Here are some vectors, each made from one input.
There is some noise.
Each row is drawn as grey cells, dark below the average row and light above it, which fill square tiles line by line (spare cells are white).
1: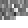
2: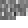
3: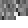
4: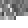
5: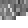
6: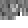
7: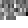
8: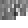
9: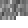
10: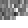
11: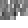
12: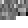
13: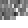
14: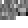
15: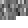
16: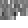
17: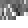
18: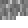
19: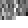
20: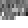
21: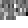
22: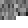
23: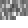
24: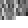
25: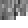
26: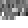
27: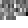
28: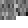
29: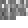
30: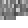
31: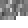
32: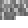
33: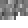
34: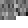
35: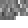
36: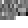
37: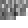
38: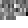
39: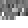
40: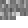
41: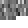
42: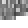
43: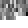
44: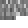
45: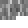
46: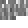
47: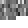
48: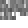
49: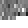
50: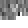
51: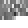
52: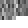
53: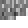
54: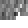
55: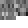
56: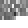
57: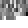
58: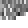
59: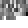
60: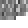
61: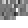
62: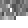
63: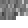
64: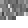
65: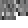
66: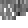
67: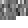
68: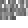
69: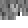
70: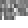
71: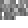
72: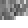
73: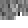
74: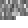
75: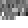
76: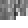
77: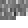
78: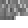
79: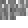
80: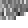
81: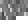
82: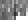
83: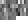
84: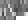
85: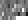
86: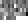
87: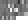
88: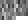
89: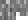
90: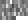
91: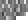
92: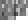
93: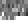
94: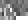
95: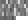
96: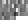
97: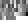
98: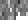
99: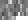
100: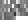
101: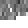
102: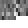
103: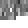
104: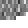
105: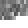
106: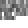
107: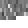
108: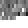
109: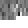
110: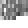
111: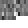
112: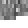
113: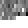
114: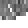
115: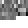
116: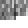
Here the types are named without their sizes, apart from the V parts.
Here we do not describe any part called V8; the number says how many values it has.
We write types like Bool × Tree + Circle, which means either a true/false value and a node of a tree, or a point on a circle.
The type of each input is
Line × V8 + Tree.
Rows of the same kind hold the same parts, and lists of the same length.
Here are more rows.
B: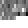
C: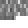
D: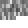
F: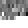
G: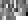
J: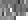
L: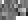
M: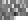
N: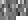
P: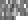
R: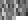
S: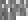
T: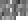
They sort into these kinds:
B, F, G, L, N, R
C, D, J, M, P, S, T

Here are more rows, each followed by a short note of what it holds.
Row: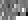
a node of a tree
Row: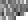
a point on a line and a value of V8
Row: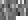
a node of a tree
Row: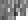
a point on a line and a value of V8
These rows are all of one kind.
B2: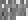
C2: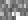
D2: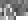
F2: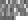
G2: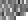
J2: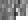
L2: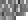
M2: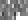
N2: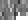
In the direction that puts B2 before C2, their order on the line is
D2, G2, L2, N2, J2, M2, B2, F2, C2.
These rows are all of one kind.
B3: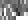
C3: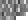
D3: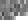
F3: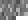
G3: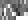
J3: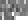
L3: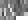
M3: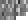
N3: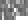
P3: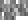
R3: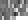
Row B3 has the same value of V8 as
D3, G3 and J3.
